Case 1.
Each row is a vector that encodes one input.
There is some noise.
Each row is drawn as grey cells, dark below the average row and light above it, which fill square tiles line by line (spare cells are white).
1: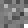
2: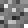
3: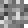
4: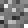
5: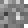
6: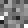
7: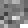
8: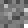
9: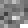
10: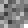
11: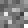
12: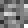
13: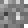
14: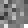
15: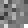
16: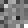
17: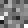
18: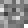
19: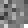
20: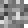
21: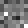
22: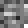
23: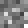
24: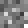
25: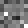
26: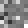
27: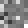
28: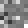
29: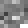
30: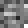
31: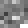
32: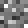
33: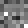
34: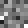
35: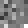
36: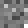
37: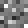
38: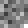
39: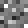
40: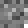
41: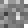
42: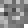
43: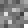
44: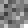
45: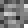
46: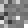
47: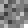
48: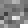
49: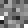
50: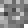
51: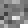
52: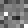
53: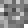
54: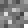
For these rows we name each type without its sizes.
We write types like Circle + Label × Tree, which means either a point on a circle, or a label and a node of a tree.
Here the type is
Bool × Label.
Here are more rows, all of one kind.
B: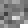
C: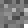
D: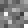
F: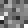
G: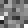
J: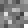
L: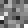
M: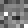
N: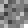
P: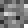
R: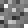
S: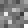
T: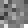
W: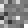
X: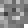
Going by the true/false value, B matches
N, T, W and X.
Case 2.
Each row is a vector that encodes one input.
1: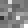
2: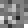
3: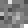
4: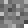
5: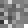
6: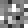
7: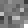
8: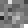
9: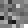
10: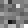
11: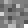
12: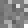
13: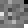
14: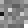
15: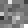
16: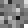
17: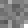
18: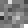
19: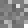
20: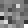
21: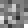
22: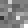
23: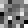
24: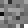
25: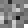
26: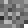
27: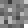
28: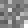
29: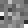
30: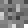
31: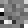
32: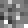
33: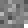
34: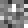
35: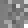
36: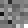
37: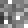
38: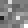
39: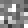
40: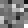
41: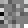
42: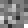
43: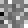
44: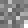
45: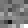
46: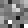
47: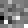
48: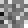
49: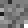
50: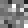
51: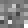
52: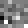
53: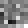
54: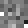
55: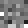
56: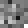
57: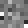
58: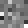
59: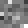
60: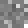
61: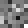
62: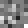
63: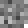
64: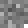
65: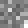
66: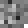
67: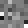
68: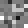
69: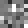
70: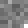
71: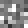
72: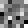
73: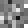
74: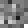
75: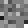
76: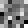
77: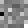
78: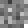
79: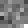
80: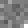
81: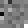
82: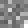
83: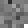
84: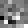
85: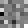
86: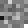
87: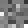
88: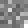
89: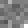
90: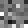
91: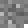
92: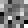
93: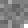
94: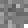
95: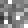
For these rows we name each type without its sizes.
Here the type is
List(Line × Line).
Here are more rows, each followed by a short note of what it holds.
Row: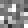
a list of one item
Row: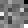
a list of two items
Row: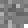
a list of one item
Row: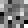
the empty list
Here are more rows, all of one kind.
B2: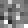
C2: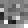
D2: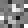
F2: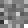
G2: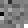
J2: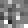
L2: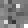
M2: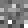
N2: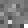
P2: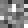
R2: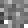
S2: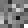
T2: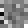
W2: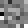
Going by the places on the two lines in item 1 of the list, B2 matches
F2, J2 and R2.
